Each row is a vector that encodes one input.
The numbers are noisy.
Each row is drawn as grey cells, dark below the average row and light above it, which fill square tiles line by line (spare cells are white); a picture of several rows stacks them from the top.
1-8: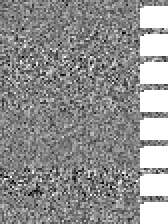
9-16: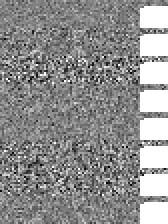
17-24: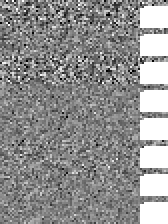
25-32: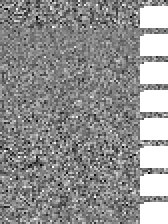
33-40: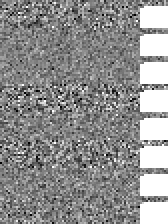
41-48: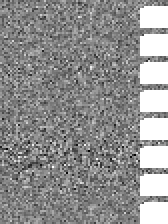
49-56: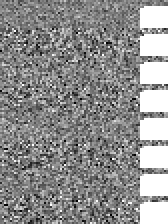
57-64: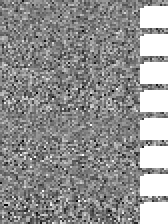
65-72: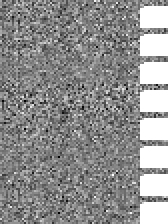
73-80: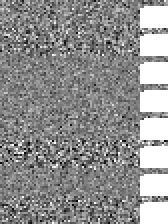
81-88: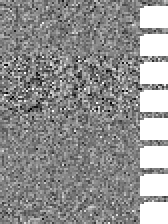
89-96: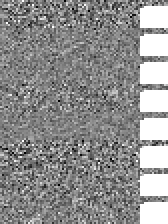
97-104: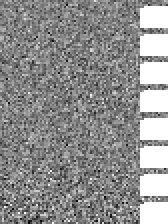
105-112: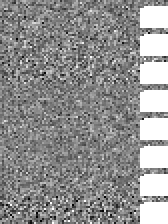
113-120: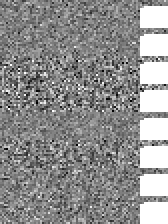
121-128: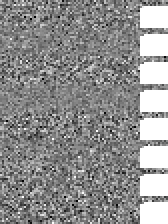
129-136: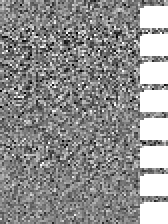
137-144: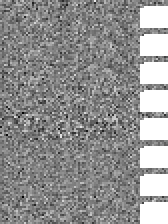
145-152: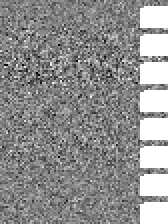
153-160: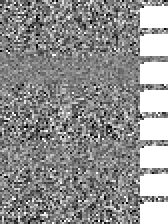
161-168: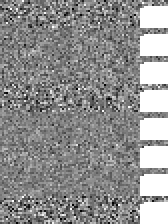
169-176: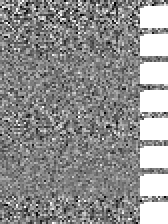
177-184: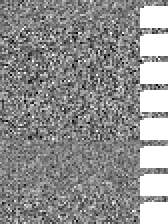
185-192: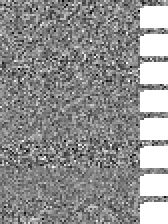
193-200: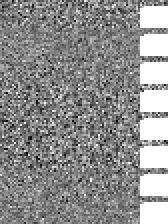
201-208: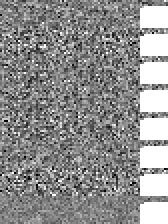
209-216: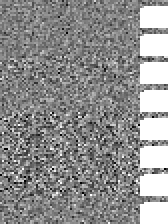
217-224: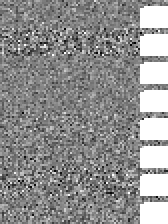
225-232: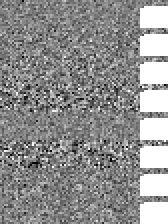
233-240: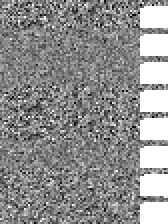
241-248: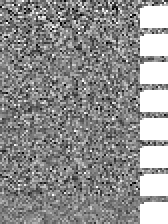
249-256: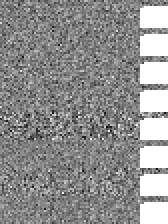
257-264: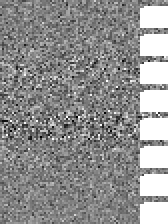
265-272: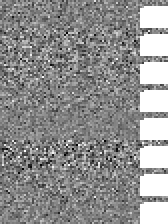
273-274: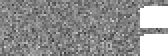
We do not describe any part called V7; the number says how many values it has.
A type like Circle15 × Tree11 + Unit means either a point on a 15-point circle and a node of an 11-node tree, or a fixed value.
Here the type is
Bool × List2(Line9) + Line5 × (Line5 + V7).
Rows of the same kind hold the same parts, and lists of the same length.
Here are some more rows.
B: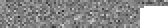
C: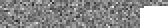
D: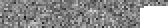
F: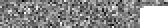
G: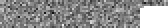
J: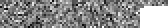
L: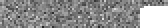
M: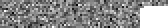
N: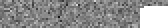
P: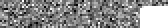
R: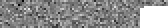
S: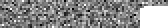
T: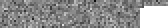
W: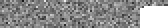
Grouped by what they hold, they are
B, G, N, W
C, D, R, T
F, L
J
M, P, S

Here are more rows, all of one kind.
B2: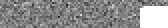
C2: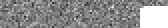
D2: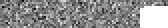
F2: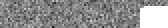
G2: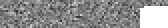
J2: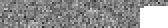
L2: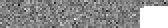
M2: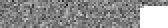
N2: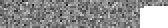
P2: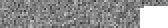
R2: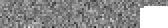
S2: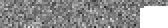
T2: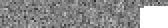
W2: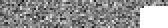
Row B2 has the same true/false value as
C2, G2, M2 and N2.
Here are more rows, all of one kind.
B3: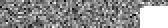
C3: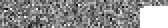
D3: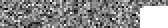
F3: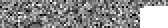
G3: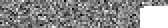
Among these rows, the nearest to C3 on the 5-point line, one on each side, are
B3 and D3.
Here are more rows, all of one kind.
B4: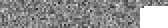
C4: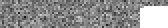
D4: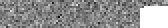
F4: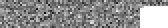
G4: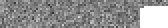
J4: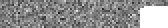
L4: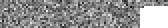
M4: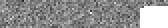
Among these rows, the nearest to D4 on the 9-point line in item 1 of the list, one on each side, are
B4 and F4.
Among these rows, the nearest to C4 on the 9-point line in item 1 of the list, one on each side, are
B4 and J4.
